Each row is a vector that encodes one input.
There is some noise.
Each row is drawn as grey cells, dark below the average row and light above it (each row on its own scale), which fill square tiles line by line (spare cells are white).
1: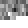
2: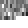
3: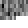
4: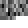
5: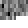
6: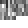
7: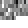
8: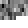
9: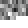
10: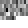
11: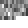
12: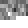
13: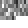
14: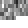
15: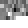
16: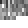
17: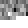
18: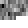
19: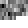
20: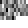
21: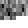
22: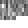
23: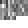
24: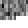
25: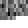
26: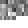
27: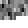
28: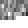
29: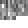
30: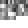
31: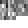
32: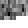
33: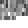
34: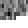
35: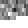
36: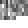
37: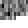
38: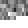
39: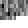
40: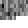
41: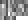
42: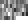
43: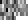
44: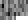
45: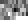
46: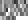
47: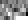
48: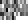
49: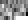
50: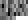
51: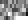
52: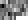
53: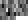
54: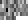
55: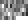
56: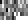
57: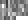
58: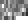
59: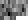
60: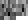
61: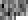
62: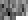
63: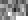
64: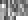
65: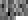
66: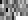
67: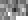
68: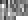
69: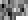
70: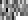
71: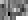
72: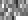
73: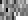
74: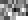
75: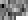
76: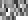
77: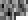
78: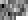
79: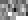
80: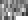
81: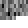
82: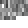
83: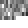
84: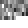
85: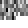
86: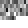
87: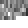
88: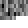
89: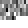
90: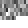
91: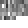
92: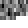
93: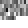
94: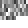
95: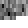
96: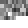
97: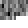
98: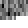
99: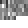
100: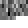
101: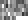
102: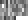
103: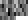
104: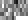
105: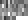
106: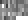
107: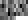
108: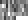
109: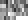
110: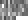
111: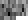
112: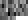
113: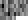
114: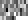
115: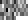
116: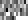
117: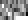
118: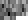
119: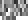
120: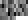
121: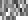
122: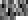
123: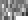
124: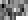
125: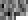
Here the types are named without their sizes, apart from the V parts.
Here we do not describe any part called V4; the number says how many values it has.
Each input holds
a true/false value, together with either a point on a circle, or a value of V4.
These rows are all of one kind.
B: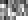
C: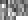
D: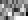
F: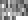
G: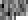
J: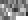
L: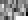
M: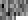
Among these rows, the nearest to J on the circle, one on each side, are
D and M.
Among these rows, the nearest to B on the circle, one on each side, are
C and G.
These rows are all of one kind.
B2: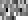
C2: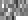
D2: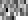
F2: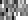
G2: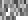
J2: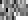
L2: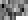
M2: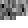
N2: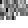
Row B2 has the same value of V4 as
D2 and L2.
